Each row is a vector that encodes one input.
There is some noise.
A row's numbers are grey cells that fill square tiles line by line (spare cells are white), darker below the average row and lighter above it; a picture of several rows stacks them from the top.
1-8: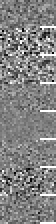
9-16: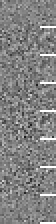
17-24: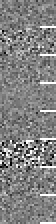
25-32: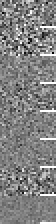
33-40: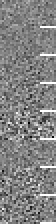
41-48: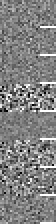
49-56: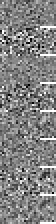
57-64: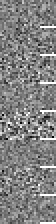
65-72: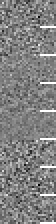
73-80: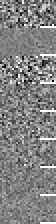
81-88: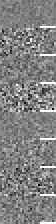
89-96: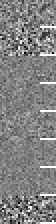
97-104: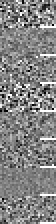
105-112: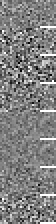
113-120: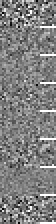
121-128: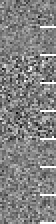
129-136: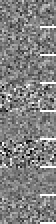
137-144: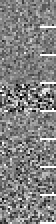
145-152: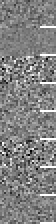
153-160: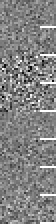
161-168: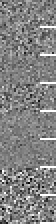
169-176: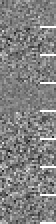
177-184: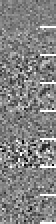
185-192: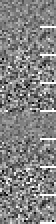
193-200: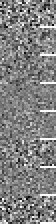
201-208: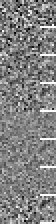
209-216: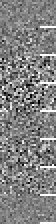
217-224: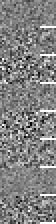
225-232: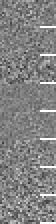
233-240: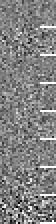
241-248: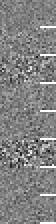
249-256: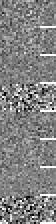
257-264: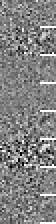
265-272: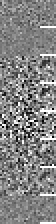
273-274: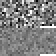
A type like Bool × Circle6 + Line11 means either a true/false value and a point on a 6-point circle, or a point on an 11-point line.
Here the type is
Line4.
